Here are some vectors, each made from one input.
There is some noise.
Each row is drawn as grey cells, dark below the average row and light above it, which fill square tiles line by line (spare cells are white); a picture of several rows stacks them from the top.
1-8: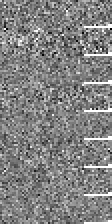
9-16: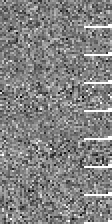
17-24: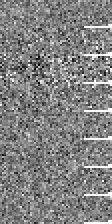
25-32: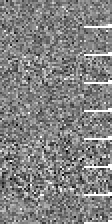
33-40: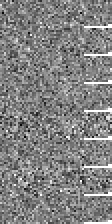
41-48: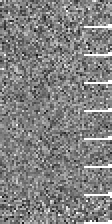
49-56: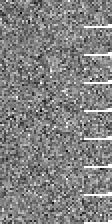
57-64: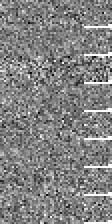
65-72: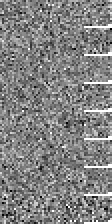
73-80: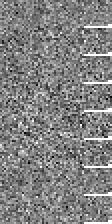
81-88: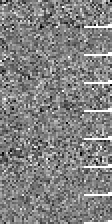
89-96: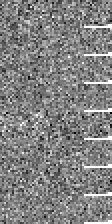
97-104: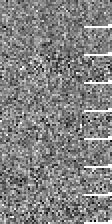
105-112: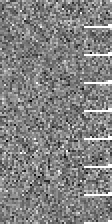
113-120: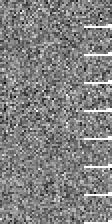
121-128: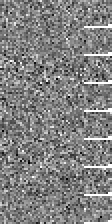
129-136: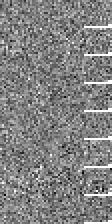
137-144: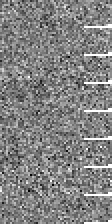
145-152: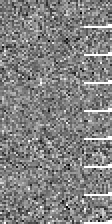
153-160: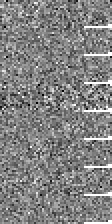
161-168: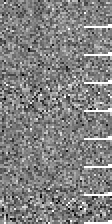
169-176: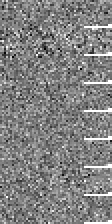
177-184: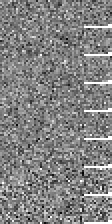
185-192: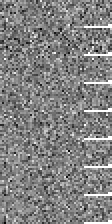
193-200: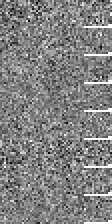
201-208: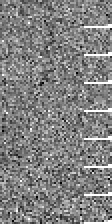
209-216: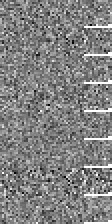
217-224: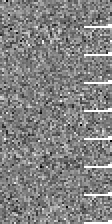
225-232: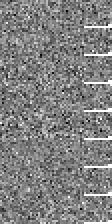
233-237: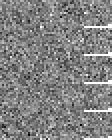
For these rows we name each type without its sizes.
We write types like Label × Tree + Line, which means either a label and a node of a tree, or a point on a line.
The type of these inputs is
Circle × Line + Label.
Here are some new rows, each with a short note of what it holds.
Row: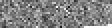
a point on a circle and a point on a line
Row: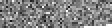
a point on a circle and a point on a line
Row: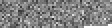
a point on a circle and a point on a line
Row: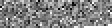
a label
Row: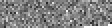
a point on a circle and a point on a line
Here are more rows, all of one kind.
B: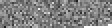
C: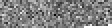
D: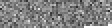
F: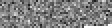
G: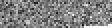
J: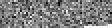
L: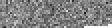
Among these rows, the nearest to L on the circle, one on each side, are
D and F.
